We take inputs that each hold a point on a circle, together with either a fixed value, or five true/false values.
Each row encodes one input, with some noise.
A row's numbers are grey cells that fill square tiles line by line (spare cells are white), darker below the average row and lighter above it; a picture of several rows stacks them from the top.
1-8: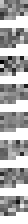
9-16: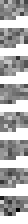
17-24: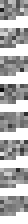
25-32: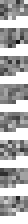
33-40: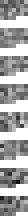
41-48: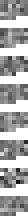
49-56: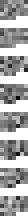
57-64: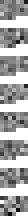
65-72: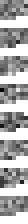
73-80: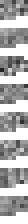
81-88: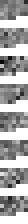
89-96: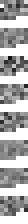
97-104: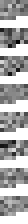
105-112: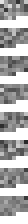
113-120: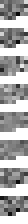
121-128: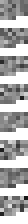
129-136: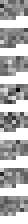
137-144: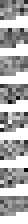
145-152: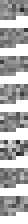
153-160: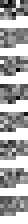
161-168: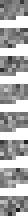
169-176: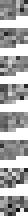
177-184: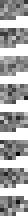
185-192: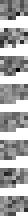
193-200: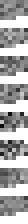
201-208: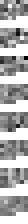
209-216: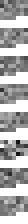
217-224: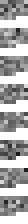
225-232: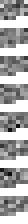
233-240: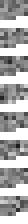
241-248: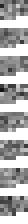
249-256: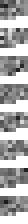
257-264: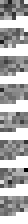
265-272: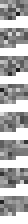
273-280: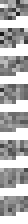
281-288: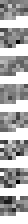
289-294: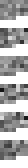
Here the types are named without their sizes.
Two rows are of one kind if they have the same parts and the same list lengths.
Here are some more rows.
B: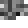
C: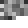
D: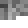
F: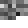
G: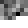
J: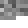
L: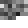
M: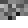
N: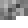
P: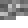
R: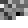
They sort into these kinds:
B, F, G, L, M, R
C, D, J, N, P

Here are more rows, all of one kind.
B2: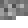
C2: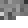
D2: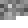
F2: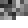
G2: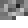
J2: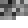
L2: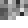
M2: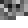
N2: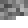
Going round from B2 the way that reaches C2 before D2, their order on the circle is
B2, L2, N2, J2, M2, F2, G2, C2, D2.
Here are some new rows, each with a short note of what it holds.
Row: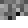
a point on a circle
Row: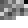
a point on a circle and five true/false values
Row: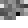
a point on a circle
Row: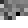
a point on a circle
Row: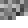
a point on a circle
